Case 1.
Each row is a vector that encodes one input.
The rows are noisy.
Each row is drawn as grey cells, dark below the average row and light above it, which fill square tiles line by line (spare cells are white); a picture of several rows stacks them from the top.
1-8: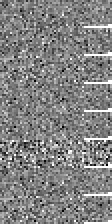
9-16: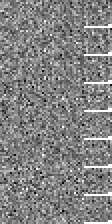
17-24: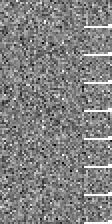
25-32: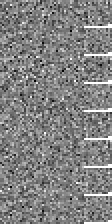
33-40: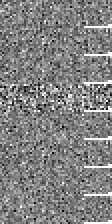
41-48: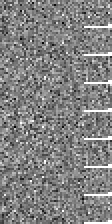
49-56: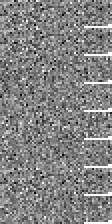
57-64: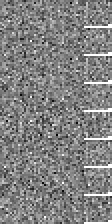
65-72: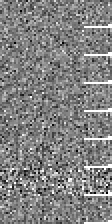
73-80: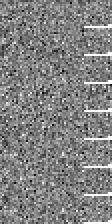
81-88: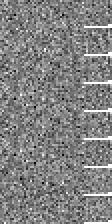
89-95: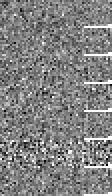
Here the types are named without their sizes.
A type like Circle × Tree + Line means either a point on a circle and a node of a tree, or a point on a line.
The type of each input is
List(Line).
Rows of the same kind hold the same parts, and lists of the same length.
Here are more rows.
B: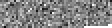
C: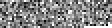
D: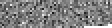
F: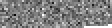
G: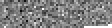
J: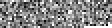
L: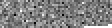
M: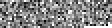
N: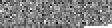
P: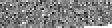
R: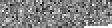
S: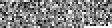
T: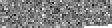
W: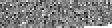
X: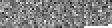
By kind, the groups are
B, G, N, R, X
C, J, M, S
D, F, L, P, T, W

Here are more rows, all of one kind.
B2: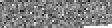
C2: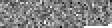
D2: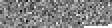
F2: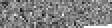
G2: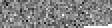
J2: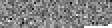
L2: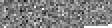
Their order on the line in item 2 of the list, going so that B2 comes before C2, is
B2, F2, L2, G2, J2, D2, C2.
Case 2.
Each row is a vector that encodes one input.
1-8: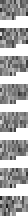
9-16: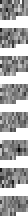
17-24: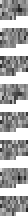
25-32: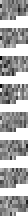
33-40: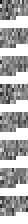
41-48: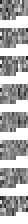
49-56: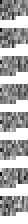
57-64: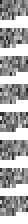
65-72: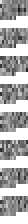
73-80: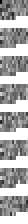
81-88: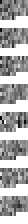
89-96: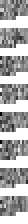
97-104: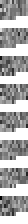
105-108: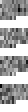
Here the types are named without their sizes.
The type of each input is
Bool × Bool × Bool + Tree + Unit.
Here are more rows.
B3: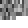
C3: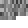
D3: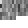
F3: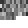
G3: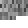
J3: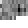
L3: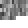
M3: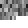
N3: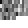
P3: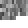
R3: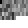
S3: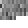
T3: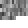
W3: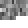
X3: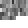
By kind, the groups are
B3, F3, N3, R3
C3, D3, G3, J3, M3, S3
L3, P3, T3, W3, X3

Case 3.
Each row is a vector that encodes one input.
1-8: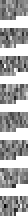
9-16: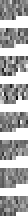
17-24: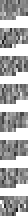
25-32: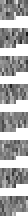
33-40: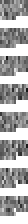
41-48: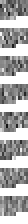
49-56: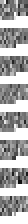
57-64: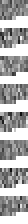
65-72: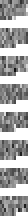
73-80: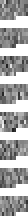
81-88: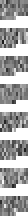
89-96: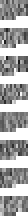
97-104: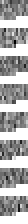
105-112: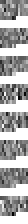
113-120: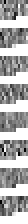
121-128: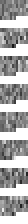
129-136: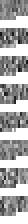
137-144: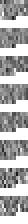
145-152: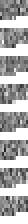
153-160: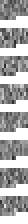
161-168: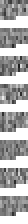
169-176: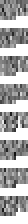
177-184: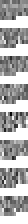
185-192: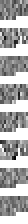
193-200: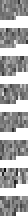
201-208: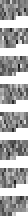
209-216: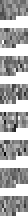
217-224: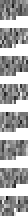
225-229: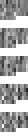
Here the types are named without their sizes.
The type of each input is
Bool × Bool × Bool × Tree.
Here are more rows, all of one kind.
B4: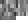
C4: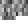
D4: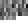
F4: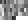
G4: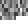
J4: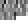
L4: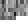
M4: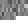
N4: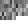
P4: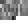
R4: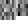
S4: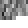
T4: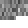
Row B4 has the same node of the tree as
J4 and S4.
